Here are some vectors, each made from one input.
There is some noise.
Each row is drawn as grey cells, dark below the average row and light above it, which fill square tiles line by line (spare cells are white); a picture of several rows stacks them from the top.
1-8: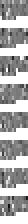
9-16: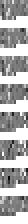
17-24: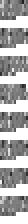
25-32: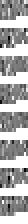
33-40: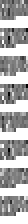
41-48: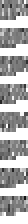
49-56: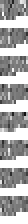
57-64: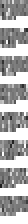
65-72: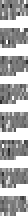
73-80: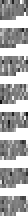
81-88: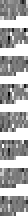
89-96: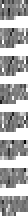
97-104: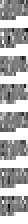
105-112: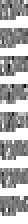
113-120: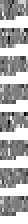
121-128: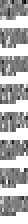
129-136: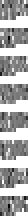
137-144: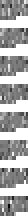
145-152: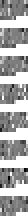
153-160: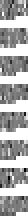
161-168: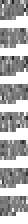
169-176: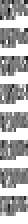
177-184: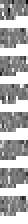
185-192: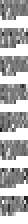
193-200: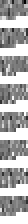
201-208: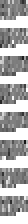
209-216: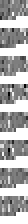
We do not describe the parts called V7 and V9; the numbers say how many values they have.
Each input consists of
a value of V7, together with either a point on an 8-point line and a value of V9, or four true/false values.
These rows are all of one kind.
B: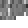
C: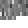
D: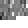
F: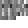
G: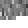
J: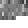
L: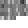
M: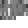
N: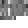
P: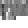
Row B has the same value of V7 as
M and N.
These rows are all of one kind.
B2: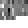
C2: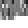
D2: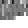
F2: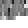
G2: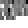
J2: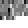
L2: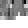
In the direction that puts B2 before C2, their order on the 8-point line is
B2, J2, D2, F2, G2, C2, L2.
